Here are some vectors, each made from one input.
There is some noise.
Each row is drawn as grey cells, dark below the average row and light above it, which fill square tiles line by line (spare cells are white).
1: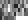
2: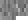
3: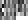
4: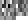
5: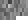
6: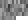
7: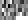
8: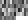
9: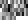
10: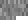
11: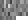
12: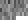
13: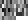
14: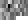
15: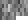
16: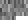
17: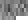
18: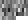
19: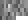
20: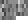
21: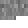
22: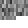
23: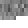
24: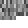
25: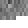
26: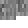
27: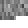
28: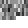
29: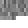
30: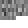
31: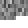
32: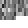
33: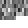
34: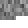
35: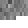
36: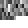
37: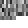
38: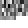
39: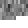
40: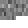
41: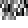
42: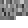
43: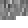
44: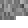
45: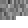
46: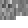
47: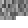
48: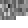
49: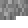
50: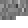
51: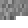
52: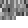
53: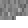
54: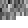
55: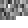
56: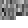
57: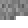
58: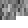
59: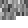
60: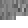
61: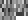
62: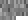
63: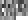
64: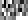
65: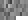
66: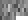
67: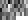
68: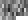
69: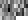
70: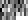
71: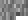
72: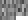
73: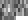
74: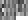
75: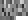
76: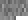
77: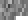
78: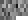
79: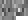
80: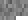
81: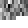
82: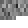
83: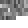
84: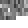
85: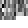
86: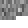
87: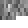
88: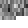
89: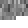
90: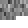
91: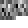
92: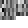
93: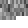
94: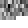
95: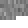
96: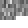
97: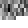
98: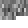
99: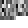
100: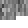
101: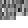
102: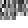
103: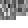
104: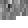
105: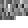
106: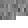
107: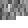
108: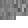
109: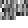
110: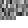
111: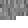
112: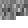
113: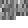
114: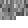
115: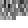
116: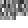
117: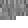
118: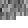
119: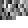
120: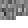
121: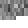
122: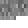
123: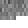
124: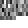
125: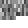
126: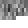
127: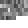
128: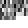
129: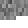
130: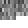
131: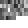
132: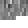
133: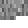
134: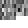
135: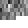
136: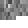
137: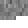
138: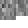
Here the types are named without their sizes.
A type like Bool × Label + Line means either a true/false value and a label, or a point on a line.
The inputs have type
List(Line).
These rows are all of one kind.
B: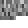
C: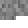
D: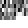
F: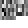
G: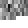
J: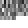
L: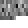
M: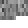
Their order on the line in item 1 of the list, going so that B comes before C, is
D, M, L, G, B, C, F, J.
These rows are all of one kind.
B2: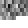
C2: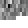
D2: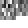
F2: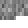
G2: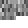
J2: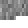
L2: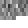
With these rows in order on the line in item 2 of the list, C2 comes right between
F2 and L2.
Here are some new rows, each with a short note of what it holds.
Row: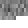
a list of one item
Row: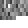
a list of one item
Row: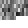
a list of two items
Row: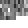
the empty list
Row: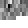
a list of two items
